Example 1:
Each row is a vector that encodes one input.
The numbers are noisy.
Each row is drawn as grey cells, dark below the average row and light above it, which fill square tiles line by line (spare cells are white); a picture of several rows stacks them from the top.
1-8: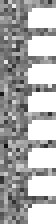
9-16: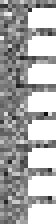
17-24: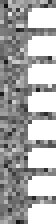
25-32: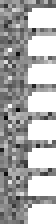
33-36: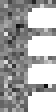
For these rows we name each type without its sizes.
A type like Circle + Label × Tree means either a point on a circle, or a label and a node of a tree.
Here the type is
Circle × Circle.
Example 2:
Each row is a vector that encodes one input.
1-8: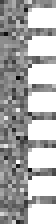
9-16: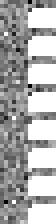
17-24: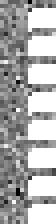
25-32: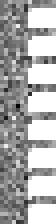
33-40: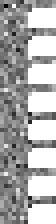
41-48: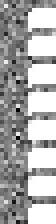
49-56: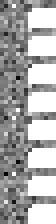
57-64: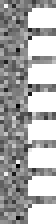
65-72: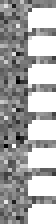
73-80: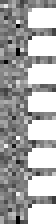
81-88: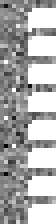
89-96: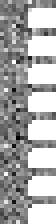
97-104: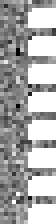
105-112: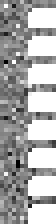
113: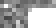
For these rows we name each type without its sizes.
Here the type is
Circle × Circle.
